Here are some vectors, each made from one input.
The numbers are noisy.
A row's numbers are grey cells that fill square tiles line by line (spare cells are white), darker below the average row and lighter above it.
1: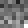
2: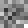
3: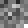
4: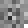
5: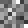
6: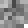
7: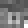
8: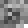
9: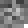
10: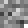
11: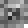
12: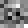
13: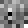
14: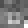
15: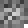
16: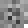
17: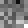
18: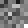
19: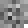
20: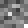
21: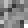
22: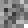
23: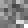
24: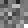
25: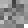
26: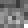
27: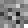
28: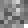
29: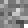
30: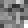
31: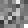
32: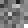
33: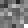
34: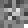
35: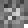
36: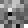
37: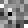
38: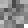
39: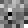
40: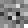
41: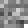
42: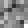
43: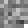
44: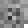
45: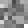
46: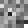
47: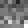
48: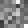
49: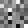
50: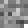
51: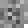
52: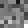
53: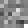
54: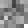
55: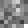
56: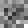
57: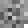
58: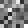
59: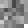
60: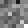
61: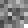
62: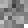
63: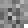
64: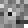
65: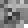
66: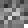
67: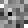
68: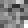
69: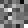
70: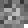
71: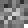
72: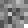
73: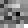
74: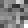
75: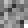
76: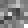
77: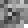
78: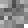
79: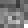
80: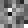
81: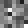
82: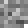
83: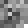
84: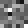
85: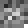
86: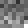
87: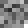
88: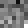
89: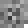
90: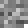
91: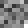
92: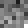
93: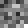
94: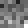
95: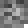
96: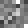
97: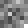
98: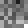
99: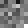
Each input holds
a point on a 7-point line, together with either a fixed value, or three true/false values.
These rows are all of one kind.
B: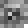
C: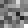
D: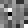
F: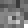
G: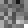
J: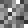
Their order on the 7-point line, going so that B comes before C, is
D, J, F, G, B, C.
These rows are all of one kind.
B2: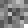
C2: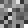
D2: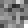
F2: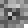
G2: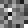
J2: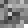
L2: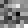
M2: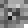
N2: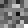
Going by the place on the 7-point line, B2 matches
F2, J2 and M2.
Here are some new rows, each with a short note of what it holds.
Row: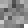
a point on a 7-point line
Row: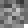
a point on a 7-point line and three true/false values
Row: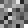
a point on a 7-point line and three true/false values
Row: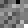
a point on a 7-point line and three true/false values
